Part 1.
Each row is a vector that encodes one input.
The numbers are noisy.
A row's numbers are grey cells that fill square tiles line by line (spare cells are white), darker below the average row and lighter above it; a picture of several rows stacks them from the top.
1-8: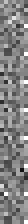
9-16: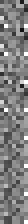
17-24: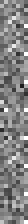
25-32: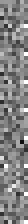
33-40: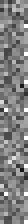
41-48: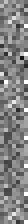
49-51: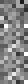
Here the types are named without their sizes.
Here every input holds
a label.
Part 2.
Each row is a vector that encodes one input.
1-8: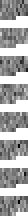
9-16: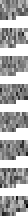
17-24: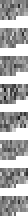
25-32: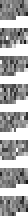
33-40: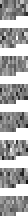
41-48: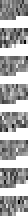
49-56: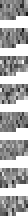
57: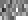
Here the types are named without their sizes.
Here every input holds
a node of a tree.
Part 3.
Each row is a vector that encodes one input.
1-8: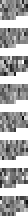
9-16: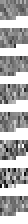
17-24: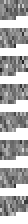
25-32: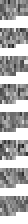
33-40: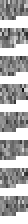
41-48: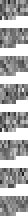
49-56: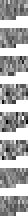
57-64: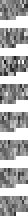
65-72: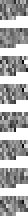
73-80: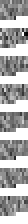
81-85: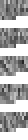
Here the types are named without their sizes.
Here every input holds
a point on a circle.
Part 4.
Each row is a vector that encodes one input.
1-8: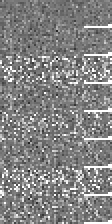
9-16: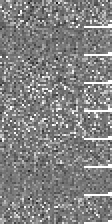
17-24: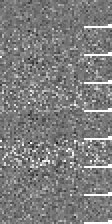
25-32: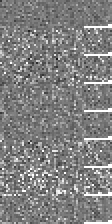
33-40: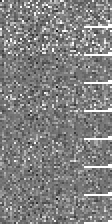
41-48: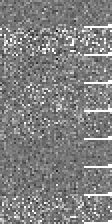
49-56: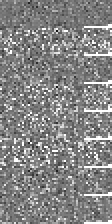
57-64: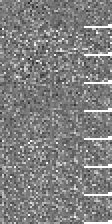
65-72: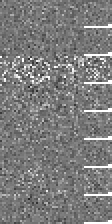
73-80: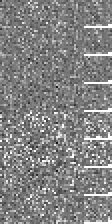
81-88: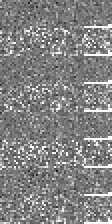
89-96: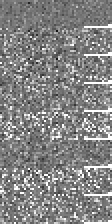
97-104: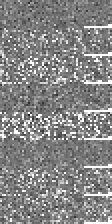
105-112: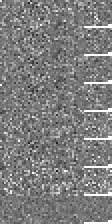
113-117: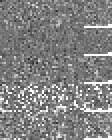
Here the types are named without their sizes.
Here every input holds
either a fixed value, or four true/false values.
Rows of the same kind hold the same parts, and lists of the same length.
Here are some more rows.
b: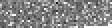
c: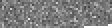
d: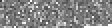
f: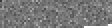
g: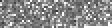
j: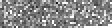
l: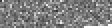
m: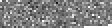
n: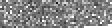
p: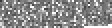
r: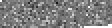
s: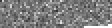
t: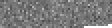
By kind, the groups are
b, c, d, f, g, j, m, n, p, r, t
l, s

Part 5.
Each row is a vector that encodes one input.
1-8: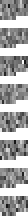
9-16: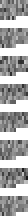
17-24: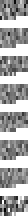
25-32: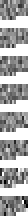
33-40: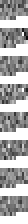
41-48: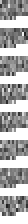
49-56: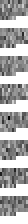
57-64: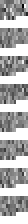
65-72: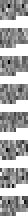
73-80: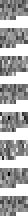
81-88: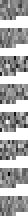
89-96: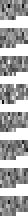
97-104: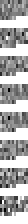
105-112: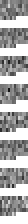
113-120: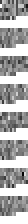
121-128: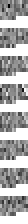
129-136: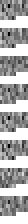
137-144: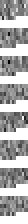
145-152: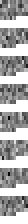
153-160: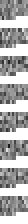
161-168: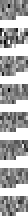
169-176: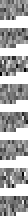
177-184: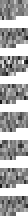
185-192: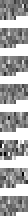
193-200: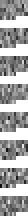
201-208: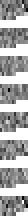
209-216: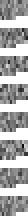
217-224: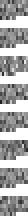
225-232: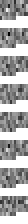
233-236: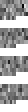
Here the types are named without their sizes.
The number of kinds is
2.
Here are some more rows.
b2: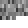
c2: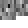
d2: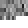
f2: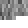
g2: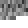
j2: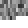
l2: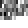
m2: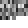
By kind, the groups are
b2, c2, d2, f2, g2, j2, m2
l2

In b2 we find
a point on a circle.
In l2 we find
a fixed value.
